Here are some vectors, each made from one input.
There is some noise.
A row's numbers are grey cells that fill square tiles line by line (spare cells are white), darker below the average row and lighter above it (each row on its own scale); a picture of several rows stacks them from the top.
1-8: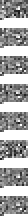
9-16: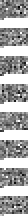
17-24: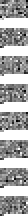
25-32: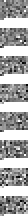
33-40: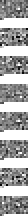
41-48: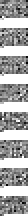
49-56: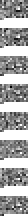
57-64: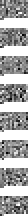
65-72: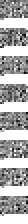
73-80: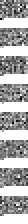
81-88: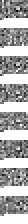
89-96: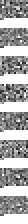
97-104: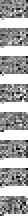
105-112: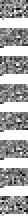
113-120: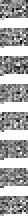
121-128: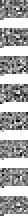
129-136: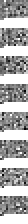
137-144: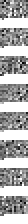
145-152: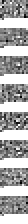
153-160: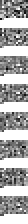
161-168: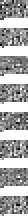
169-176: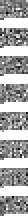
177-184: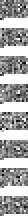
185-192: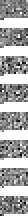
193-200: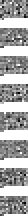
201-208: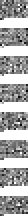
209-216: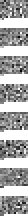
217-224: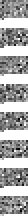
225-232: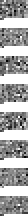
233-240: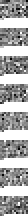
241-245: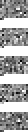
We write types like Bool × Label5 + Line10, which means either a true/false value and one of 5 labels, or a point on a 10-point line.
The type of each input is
Bool × (Circle9 + Circle16).
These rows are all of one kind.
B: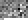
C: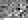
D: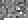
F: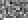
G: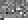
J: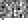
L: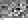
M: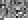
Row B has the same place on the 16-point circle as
C and L.
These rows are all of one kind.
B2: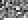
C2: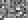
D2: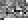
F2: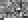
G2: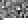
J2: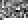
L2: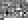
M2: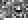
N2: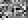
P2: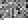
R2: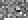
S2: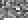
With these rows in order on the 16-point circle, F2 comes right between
L2 and P2.
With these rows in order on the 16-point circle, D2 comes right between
L2 and R2.
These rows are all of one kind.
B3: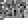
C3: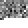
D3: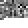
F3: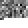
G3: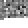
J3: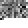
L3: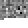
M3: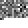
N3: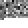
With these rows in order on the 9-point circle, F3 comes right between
J3 and L3.
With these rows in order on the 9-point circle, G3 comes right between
D3 and L3.
